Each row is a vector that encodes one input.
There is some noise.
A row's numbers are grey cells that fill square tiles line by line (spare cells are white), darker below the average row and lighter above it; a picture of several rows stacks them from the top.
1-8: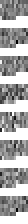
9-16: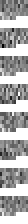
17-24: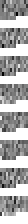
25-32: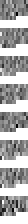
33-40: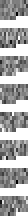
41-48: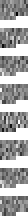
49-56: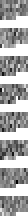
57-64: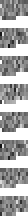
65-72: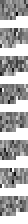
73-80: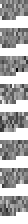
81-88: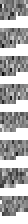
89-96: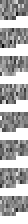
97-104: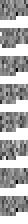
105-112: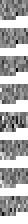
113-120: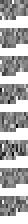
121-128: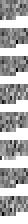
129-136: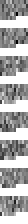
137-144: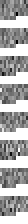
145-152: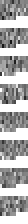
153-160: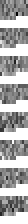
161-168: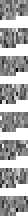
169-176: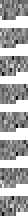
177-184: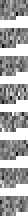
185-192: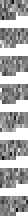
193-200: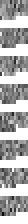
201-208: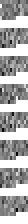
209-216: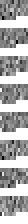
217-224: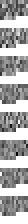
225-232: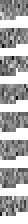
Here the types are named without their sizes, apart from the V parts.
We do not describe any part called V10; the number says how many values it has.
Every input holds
a point on a circle, a true/false value and a value of V10.
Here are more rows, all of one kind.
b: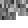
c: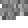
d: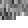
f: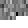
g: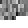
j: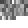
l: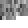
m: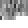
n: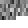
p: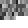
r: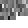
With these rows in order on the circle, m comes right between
j and l.
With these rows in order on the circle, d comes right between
c and n.
